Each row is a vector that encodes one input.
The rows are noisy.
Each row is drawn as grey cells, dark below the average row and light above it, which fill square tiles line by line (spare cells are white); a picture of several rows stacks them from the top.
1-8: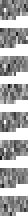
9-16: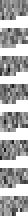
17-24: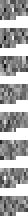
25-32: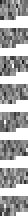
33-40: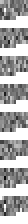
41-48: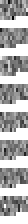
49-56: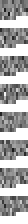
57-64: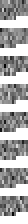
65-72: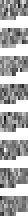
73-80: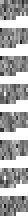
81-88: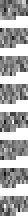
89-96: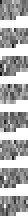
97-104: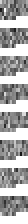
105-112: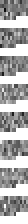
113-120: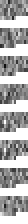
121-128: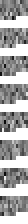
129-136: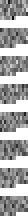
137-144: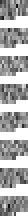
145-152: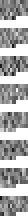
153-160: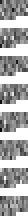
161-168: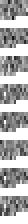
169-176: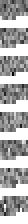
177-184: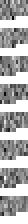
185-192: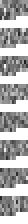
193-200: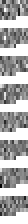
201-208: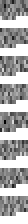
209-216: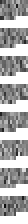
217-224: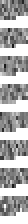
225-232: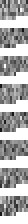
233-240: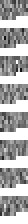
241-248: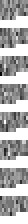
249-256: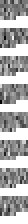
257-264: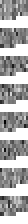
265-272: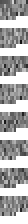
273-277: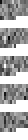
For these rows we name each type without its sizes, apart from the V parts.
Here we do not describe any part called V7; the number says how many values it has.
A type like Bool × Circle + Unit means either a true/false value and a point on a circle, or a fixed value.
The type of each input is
Bool × Label + (Circle + V7) × Line.
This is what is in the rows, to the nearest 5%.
About 40% of them hold a label and a true/false value. The rest hold a point on a line, together with either a point on a circle, or a value of V7.
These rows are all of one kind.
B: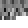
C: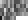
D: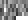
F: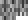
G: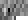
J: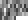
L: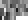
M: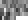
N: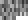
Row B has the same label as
J, L and M.
